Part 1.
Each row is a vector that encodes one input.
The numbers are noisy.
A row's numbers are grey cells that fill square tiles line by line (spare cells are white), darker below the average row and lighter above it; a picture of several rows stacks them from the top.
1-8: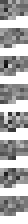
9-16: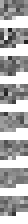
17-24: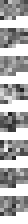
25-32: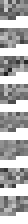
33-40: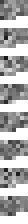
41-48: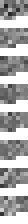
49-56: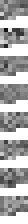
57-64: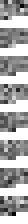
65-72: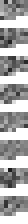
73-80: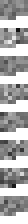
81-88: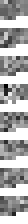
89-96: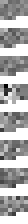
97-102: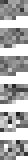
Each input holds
either one of 10 labels, or a point on each of two 7-point lines.
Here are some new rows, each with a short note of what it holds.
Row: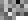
a point on each of two 7-point lines
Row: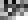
one of 10 labels
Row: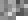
a point on each of two 7-point lines
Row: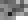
one of 10 labels
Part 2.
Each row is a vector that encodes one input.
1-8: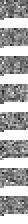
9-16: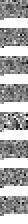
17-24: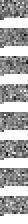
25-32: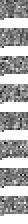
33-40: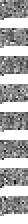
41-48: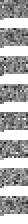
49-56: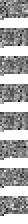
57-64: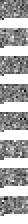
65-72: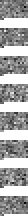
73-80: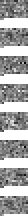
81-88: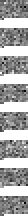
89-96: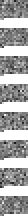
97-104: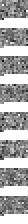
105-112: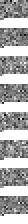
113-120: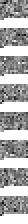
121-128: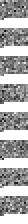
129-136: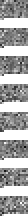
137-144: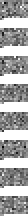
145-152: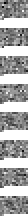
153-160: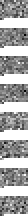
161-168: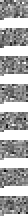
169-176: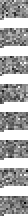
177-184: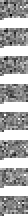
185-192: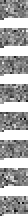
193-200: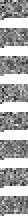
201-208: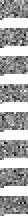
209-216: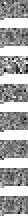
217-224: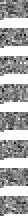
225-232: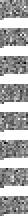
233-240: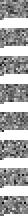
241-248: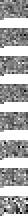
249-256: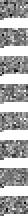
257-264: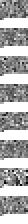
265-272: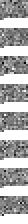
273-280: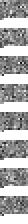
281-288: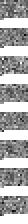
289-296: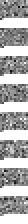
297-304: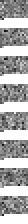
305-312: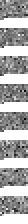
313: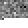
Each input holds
a list of up to two items, each a point on each of two 5-point lines.
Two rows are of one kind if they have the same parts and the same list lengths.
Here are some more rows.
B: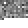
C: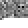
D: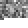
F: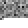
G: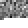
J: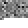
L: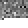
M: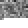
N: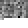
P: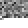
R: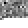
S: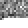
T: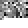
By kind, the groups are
B, L, M, N
C, D, F, G, J, P, R, S
T

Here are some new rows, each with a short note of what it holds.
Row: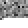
a list of two items
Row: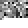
the empty list
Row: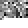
the empty list
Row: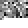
the empty list
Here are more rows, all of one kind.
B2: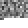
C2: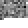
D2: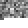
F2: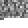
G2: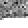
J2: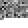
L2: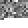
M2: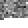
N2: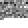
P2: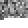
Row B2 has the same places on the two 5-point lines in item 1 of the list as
D2, F2 and P2.
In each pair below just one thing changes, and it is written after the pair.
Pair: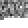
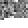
the place on one of the two 5-point lines in item 1 of the list
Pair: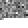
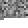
the place on one of the two 5-point lines in item 2 of the list
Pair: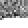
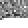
the place on one of the two 5-point lines in item 1 of the list
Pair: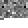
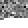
the place on one of the two 5-point lines in item 2 of the list
